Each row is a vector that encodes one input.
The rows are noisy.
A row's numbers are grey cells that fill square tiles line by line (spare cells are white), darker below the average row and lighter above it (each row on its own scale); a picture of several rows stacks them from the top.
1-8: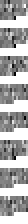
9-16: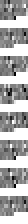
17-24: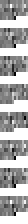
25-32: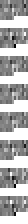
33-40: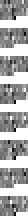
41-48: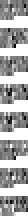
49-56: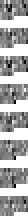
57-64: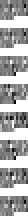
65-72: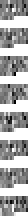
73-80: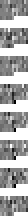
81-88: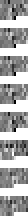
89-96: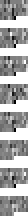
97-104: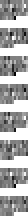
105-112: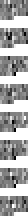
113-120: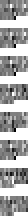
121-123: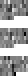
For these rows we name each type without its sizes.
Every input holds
a point on a line and a true/false value.
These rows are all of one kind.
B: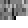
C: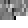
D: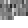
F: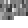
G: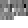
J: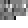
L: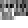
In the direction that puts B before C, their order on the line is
L, B, G, C, J, D, F.
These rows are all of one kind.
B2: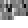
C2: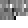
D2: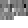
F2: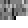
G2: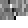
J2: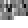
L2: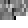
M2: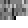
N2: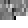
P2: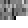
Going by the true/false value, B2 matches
D2 and J2.
